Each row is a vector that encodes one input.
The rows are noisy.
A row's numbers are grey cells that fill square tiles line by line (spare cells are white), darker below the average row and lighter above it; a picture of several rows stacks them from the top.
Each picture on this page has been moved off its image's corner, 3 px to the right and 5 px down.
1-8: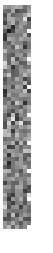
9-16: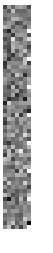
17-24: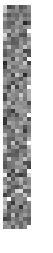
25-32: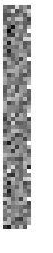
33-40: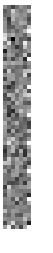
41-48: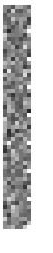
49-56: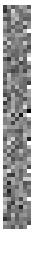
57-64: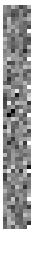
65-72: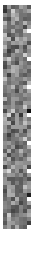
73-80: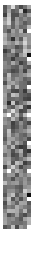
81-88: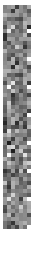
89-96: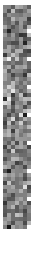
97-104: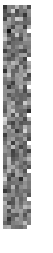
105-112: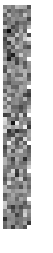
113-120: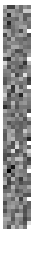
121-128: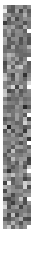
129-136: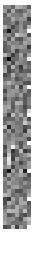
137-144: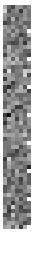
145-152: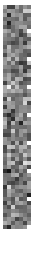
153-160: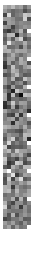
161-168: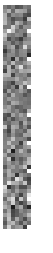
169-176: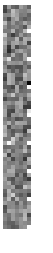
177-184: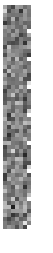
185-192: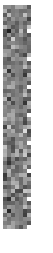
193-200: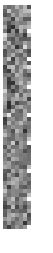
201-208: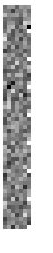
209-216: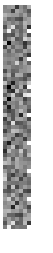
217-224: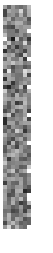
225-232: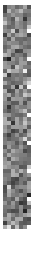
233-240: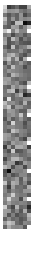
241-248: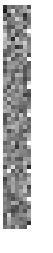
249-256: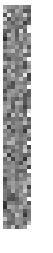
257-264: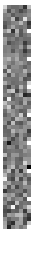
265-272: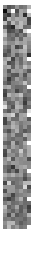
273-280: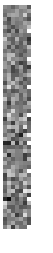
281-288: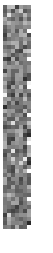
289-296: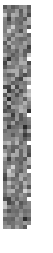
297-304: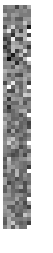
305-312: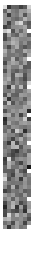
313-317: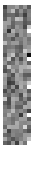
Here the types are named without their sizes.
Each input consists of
five true/false values.
